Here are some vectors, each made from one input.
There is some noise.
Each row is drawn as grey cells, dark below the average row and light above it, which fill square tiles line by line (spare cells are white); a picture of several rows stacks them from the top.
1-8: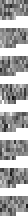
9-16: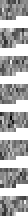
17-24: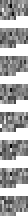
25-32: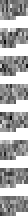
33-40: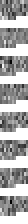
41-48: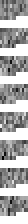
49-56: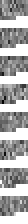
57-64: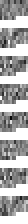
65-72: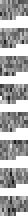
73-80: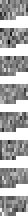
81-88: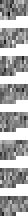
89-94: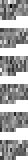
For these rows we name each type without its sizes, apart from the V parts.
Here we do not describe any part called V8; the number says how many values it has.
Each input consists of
a point on a line, together with either a point on a line, or a value of V8.
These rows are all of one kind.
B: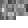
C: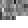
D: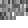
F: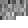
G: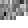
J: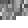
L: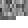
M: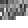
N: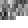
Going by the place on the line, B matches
C and L.
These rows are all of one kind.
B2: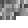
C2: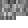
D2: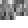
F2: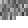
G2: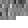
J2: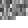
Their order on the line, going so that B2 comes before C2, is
J2, B2, C2, G2, F2, D2.
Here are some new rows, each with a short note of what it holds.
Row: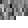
a point on each of two lines
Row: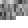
a point on a line and a value of V8
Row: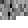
a point on each of two lines
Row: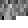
a point on a line and a value of V8
